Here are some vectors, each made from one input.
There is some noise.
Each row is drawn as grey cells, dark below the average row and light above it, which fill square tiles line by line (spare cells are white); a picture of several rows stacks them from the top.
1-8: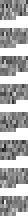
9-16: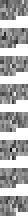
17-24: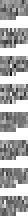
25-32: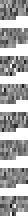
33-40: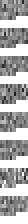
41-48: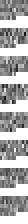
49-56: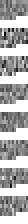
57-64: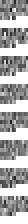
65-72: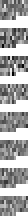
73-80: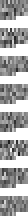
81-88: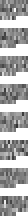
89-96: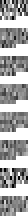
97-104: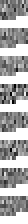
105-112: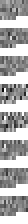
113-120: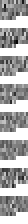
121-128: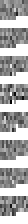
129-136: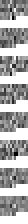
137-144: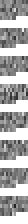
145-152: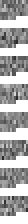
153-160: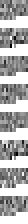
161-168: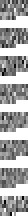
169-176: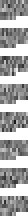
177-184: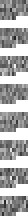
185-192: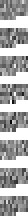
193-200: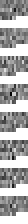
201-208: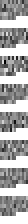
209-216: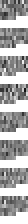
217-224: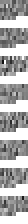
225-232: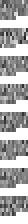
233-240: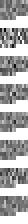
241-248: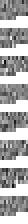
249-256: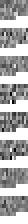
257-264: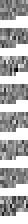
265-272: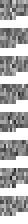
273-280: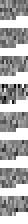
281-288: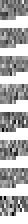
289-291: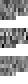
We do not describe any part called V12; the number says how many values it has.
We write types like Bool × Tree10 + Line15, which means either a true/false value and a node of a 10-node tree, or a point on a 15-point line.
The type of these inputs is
List2(Bool × V12).
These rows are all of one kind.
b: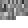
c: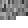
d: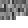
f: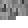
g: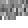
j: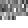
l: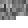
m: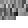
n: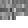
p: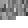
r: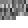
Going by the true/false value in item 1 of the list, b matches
f, g and j.
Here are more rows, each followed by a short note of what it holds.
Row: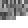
a list of two items
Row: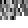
the empty list
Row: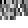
the empty list
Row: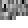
a list of one item
